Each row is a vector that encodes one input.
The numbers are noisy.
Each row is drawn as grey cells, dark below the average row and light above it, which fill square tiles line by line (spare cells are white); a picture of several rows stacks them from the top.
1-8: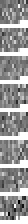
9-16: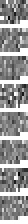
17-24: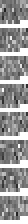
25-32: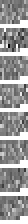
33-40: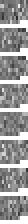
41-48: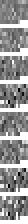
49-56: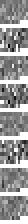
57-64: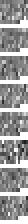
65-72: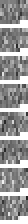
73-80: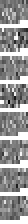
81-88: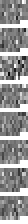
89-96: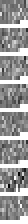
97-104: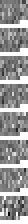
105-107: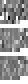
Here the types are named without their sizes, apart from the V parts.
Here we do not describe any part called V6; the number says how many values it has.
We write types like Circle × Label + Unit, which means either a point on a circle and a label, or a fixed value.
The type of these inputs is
(Bool × Bool × Bool × Bool + Unit) × V6 + Tree.
